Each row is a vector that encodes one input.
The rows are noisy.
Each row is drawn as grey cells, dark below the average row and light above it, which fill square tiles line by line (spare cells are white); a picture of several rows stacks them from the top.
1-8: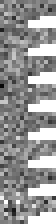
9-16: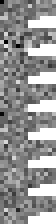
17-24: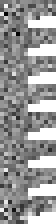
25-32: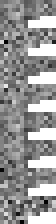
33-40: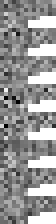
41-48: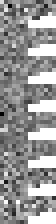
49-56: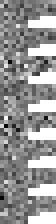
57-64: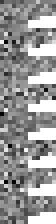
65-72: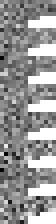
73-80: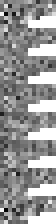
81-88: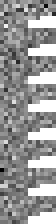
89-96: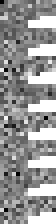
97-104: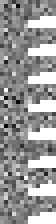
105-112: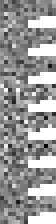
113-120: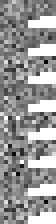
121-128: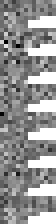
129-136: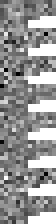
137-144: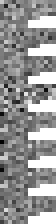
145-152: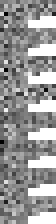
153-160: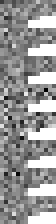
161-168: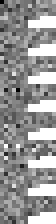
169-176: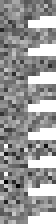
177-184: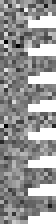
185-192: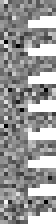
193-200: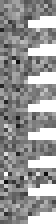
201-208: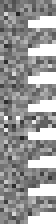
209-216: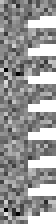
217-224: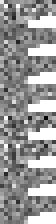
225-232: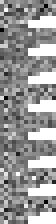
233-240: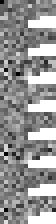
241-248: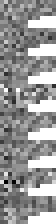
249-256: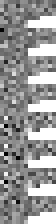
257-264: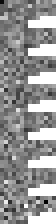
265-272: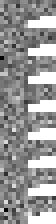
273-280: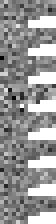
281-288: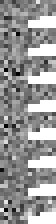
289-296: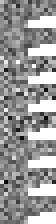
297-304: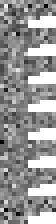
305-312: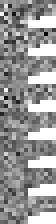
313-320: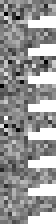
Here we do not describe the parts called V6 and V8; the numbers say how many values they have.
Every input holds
either one of 5 labels, a true/false value and a value of V6, or a node of an 11-node tree and a value of V8.
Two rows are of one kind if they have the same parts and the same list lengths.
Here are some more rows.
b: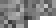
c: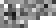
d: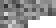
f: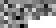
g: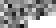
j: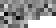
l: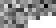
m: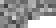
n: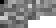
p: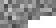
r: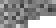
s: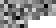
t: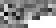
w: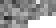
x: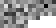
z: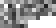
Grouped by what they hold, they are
b, d, m, n, p, r, w
c, f, g, j, l, s, t, x, z

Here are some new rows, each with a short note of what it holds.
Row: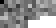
a node of an 11-node tree and a value of V8
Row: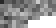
a node of an 11-node tree and a value of V8
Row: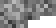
a node of an 11-node tree and a value of V8
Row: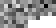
one of 5 labels, a true/false value and a value of V6
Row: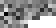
one of 5 labels, a true/false value and a value of V6
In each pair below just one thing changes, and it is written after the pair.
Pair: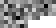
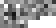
the value of V6
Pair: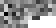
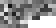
the label
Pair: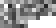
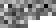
the value of V6
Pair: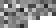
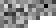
the label
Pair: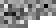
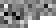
the true/false value
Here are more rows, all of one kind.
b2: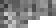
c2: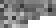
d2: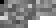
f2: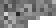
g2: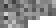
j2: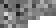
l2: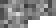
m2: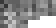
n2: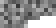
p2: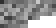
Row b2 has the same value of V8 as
f2, g2, j2 and m2.
